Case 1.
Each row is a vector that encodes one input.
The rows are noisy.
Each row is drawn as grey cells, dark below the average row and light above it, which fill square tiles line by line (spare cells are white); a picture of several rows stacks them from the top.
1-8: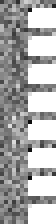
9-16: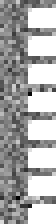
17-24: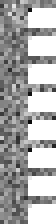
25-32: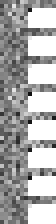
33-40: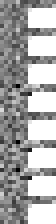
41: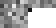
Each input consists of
either a point on a 4-point line, or a point on a 5-point line.
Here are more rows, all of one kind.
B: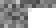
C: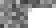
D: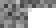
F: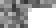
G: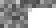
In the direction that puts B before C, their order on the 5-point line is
D, B, G, C, F.
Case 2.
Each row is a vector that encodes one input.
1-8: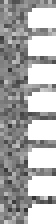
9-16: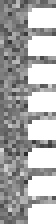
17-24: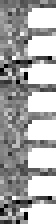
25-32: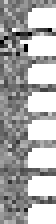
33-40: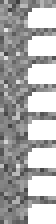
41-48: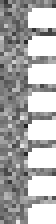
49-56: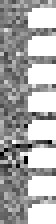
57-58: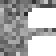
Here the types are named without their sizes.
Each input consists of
a list of points on a line.
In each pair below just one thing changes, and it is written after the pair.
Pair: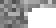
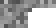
the place on the line in item 1 of the list
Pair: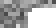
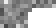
the place on the line in item 1 of the list
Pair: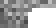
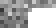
the place on the line in item 2 of the list
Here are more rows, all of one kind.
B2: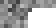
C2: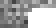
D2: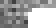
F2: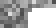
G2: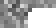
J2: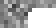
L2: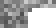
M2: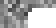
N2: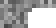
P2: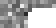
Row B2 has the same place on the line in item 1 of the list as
G2, J2, M2 and P2.
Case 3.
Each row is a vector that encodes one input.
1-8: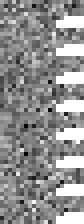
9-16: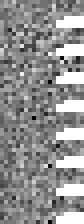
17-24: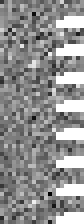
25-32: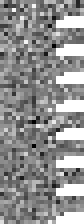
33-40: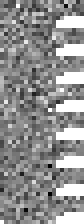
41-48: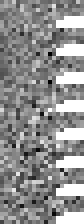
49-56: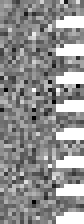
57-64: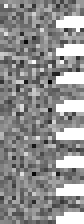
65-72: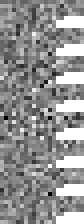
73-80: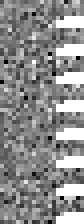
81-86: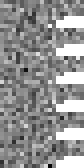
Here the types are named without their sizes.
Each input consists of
a point on each of two lines and a true/false value.
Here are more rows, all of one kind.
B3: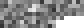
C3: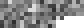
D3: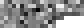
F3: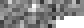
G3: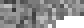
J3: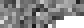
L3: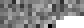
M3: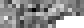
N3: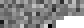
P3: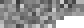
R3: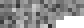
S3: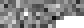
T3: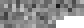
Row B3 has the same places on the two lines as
C3 and F3.
